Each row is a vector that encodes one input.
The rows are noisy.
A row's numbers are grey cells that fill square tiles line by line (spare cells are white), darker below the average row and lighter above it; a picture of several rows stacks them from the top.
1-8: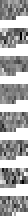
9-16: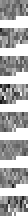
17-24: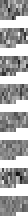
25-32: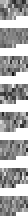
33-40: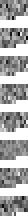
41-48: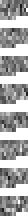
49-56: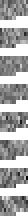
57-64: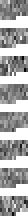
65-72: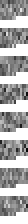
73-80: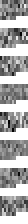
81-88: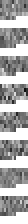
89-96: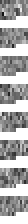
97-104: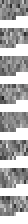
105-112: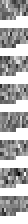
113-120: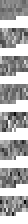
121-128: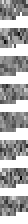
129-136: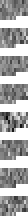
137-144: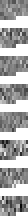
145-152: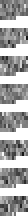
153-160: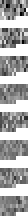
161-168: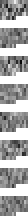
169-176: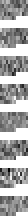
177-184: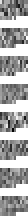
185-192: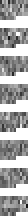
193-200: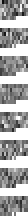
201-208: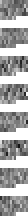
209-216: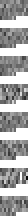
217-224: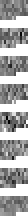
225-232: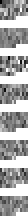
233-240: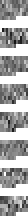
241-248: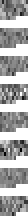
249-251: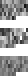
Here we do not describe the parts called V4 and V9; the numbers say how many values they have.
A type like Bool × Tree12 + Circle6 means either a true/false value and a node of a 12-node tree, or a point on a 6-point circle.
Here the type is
((Bool × Bool × Bool + V4) × V9 + Label5) × Line5.
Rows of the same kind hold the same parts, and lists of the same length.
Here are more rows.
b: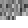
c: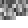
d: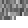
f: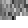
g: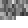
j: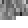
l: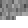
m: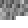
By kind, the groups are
b, d, g, l, m
c, f
j

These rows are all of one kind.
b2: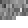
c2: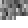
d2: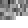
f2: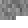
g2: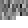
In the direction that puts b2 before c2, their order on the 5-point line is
b2, d2, f2, g2, c2.
